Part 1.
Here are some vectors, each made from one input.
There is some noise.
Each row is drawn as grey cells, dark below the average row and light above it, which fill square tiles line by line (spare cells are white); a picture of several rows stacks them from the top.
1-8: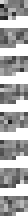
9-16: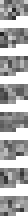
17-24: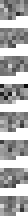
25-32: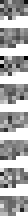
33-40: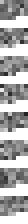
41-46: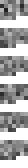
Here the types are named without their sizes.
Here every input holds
three true/false values.
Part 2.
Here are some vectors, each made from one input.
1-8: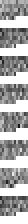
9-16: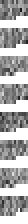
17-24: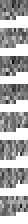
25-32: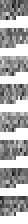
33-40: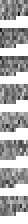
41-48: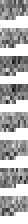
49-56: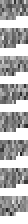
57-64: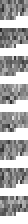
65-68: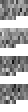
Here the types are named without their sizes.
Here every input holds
three true/false values.
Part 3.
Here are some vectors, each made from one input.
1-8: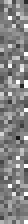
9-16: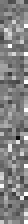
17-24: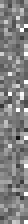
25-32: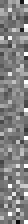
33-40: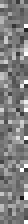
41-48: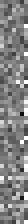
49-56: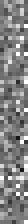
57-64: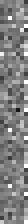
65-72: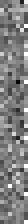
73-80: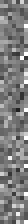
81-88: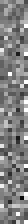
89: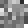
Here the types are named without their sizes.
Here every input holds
three true/false values.
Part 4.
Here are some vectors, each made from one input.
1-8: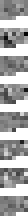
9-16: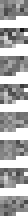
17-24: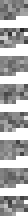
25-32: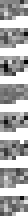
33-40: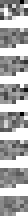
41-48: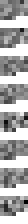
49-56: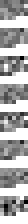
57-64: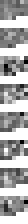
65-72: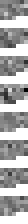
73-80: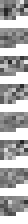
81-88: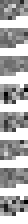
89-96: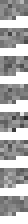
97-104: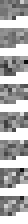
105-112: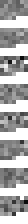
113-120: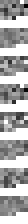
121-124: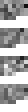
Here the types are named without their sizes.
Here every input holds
a point on a circle.
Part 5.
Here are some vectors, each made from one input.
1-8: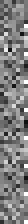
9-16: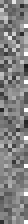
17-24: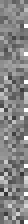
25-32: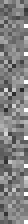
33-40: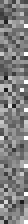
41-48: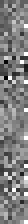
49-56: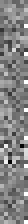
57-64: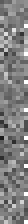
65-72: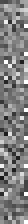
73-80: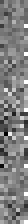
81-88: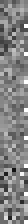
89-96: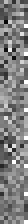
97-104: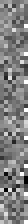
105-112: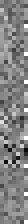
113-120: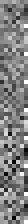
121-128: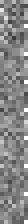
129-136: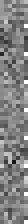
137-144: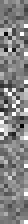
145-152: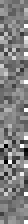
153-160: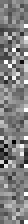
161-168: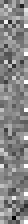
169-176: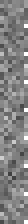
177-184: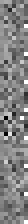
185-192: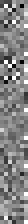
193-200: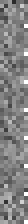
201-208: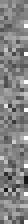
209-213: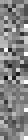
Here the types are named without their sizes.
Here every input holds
three true/false values.
